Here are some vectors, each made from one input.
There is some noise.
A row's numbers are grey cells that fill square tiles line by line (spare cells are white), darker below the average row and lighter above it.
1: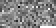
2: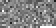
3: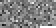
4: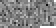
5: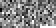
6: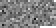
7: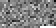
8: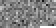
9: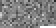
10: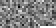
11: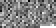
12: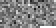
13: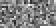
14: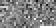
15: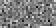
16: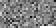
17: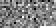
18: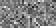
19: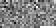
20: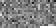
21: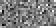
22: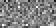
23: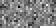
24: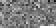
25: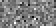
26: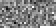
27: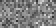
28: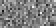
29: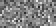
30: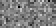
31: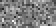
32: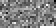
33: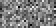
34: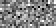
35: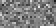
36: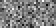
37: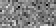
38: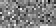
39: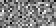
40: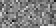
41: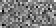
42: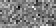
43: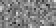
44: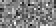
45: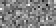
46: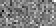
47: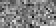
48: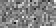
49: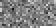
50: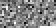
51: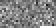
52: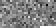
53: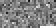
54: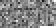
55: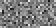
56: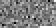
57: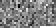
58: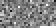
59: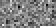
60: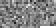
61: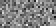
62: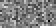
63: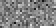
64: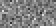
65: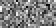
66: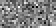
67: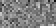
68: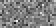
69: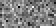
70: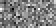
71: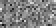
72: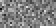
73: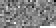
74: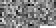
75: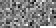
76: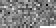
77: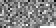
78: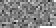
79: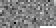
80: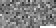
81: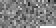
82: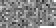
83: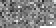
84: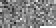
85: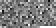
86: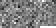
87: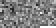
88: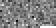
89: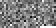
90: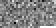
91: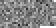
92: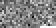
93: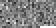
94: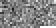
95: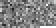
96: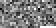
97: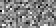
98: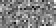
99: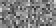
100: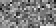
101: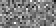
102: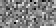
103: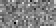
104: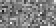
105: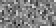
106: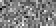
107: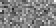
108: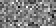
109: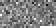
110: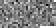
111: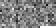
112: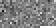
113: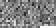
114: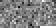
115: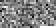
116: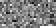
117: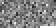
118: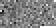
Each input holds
a point on a 4-point line and a point on a 7-point line, together with either one of 4 labels, or a node of an 8-node tree.
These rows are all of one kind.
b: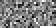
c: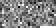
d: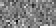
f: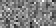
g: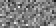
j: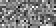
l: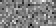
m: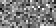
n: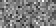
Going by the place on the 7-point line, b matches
g and j.
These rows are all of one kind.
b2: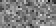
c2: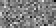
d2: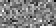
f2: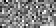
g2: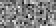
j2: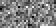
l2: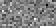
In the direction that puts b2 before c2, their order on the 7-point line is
f2, g2, j2, b2, c2, l2, d2.
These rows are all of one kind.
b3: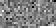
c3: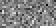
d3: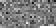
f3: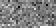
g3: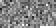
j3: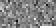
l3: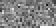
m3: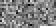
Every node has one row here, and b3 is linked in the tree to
c3 and d3.
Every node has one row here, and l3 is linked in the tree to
c3 and m3.
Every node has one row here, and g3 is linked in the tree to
c3.
